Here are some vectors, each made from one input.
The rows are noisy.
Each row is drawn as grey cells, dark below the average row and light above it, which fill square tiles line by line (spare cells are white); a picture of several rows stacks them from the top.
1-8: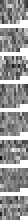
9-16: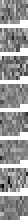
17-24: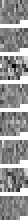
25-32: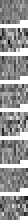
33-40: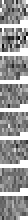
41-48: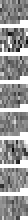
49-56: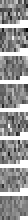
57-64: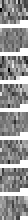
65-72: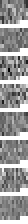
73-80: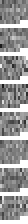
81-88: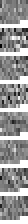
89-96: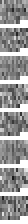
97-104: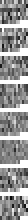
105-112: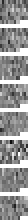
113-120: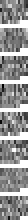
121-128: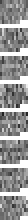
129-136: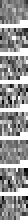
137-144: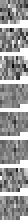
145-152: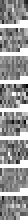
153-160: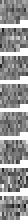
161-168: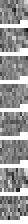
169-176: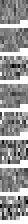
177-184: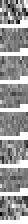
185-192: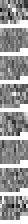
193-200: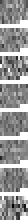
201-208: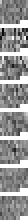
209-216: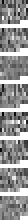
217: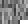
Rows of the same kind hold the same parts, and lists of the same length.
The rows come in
2 kinds.
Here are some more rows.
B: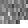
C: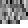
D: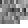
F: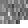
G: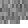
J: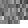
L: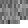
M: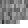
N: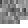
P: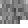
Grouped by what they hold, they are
B, D, F, G, J, L, M, N, P
C

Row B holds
four true/false values.
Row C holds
a fixed value.
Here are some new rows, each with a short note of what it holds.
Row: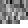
a fixed value
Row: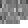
four true/false values
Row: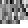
a fixed value
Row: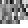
a fixed value
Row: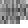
four true/false values
